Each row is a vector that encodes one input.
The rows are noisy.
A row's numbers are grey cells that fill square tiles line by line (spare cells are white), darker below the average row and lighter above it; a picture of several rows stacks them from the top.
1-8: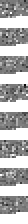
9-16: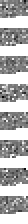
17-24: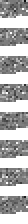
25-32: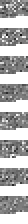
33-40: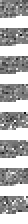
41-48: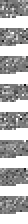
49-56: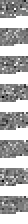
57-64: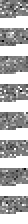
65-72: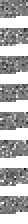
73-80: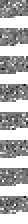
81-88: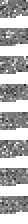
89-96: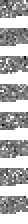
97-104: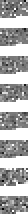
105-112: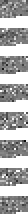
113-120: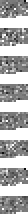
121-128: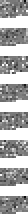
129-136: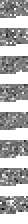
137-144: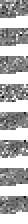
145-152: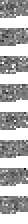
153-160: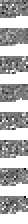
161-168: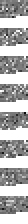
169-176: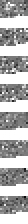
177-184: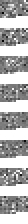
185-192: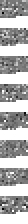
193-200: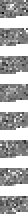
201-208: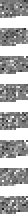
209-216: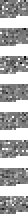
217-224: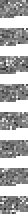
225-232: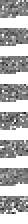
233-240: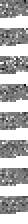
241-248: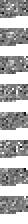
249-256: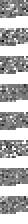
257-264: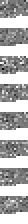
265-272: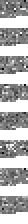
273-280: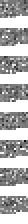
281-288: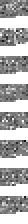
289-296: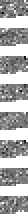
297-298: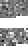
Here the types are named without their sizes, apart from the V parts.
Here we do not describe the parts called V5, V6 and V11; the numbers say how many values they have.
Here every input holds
a true/false value, together with either a point on a line, a value of V6 and a value of V11, or a node of a tree and a value of V5.
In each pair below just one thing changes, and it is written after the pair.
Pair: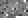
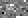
the value of V6
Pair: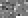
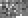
the place on the line
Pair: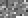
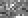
the value of V6
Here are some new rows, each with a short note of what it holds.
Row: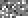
a node of a tree, a true/false value and a value of V5
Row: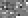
a point on a line, a true/false value, a value of V6 and a value of V11
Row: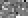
a node of a tree, a true/false value and a value of V5
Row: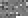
a point on a line, a true/false value, a value of V6 and a value of V11
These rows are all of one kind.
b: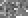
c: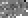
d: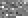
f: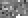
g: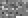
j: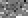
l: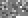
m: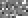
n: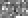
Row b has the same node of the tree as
d, g and n.
